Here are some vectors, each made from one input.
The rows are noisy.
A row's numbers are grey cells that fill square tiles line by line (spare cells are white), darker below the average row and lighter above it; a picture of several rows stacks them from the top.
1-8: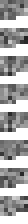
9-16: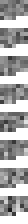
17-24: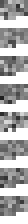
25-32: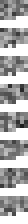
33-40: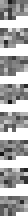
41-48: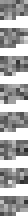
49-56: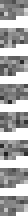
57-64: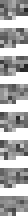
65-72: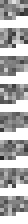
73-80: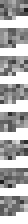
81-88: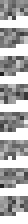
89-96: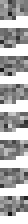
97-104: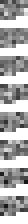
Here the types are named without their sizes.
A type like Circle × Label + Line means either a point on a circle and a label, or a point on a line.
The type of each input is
(Line + Tree) × Tree.
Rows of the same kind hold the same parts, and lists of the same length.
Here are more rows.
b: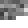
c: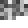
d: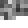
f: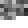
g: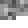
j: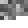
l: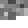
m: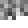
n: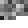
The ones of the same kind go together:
b, c, g, j, l, m, n
d, f

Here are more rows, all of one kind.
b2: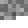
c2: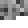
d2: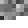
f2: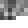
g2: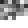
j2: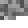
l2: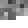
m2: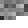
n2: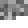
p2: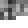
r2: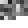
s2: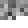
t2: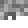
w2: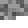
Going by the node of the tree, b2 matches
j2, m2, r2 and w2.
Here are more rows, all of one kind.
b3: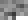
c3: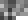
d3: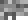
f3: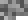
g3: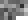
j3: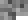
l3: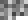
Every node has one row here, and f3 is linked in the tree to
j3 and l3.
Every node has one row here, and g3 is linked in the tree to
c3 and j3.
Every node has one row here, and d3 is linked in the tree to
b3.
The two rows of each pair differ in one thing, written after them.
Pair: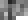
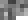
the place on the line
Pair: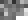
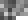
the place on the line
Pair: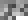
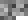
the node of the tree
